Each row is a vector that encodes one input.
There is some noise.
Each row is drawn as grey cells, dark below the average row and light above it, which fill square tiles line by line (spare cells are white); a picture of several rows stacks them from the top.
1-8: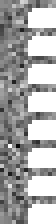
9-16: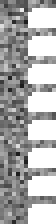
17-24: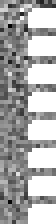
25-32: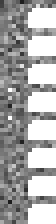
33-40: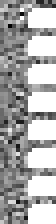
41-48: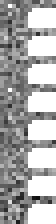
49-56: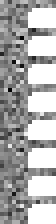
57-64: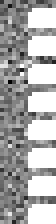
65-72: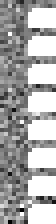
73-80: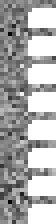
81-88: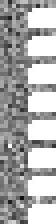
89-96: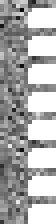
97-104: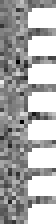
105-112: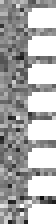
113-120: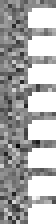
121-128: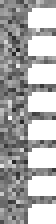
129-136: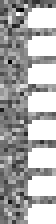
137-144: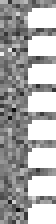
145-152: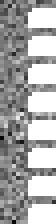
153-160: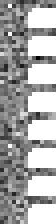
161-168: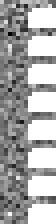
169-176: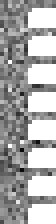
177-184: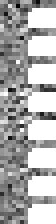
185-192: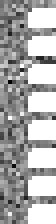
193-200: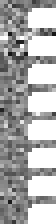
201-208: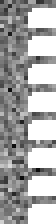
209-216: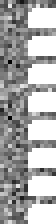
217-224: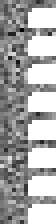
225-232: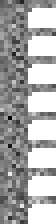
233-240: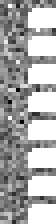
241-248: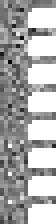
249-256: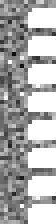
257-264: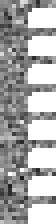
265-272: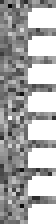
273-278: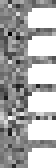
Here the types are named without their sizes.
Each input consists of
either a fixed value, or a label and three true/false values.
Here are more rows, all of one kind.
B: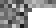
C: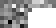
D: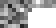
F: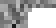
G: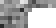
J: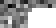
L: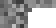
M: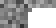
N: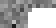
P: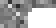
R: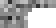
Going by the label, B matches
C, D, L and M.
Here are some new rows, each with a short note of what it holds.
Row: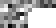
a fixed value
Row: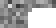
a label and three true/false values
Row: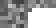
a label and three true/false values
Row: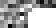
a fixed value
